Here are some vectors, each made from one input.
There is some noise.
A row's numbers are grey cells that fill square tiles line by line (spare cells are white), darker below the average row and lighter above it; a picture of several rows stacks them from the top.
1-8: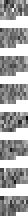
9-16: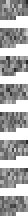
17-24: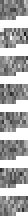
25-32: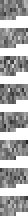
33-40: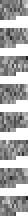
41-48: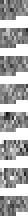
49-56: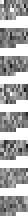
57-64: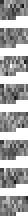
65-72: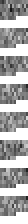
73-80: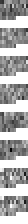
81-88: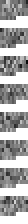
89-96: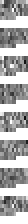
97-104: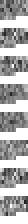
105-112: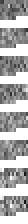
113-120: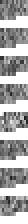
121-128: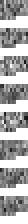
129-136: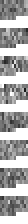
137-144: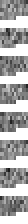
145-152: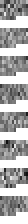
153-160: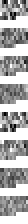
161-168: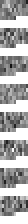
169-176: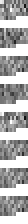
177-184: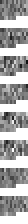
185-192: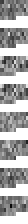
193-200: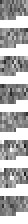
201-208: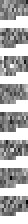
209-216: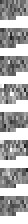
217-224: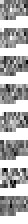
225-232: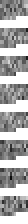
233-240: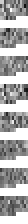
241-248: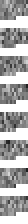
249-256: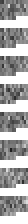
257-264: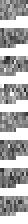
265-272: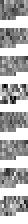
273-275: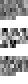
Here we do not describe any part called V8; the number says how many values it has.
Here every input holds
a list of up to two items, each a true/false value and a value of V8.
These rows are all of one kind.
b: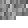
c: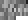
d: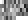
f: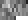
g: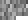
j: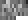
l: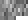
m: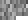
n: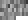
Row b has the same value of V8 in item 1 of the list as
g and m.
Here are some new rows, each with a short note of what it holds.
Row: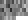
a list of two items
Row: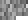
a list of one item
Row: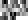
the empty list
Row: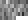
a list of one item
